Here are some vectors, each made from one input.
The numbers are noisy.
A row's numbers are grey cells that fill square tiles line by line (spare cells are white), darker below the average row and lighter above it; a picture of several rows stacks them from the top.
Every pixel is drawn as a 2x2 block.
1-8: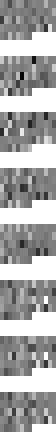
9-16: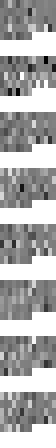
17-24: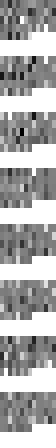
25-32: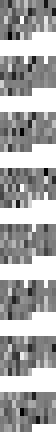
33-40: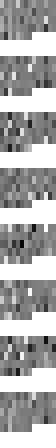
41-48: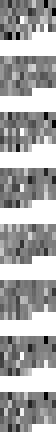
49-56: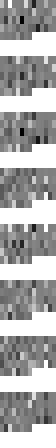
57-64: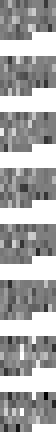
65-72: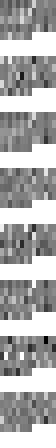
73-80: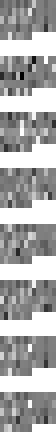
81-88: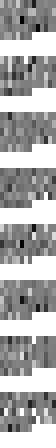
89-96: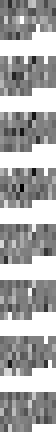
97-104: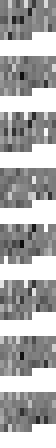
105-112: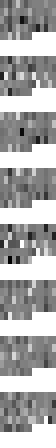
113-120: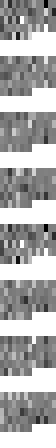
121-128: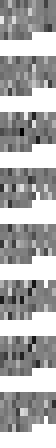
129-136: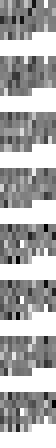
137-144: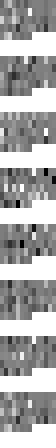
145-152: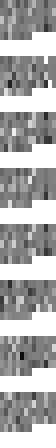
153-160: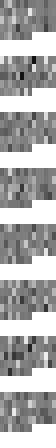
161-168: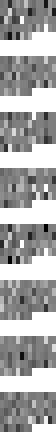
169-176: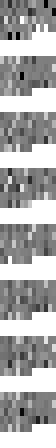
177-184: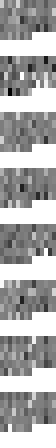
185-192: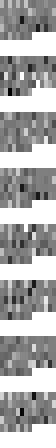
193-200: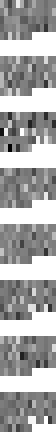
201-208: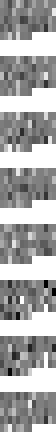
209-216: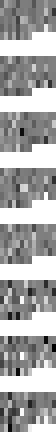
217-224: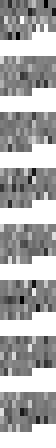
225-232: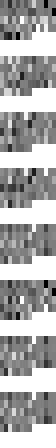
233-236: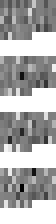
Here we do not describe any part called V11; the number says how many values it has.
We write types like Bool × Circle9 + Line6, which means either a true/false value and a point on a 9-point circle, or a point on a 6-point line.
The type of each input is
(Bool × Bool × Bool + Unit) × Circle15 × V11.
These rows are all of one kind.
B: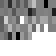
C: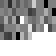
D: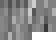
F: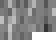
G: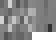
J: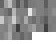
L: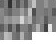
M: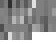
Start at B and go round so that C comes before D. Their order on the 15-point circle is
B, C, G, J, F, D, M, L.
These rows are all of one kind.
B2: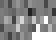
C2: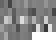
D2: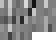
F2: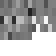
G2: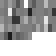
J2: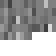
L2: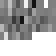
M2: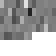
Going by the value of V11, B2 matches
D2 and G2.
